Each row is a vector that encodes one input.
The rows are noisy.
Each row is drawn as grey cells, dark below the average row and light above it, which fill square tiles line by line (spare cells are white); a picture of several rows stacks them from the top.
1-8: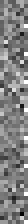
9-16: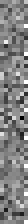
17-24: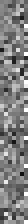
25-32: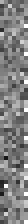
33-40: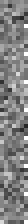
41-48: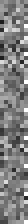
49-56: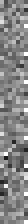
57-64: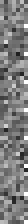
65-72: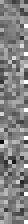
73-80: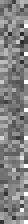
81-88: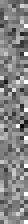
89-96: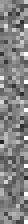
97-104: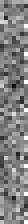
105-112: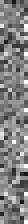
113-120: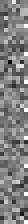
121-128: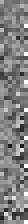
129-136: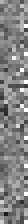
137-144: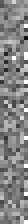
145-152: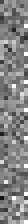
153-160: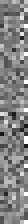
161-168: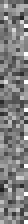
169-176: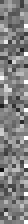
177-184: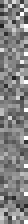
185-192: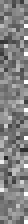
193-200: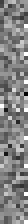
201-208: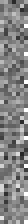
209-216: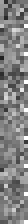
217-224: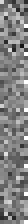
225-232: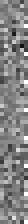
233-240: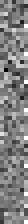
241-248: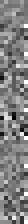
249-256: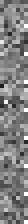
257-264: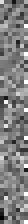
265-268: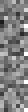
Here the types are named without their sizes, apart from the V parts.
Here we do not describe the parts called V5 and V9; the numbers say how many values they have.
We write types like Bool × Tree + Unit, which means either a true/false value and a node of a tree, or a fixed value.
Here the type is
Bool × Label + (Line + V9) × V5.
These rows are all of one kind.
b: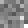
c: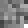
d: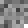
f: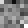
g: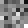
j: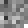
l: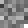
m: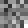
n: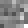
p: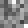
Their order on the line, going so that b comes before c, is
j, f, d, b, c, n, l, m, g, p.
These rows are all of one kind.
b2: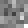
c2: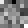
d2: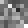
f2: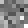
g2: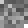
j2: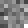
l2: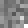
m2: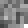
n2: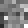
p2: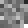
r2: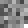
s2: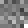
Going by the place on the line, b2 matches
g2, j2 and p2.
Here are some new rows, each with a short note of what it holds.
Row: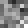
a value of V5 and a value of V9
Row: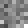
a value of V5 and a value of V9
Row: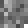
a label and a true/false value
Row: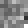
a point on a line and a value of V5
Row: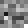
a label and a true/false value
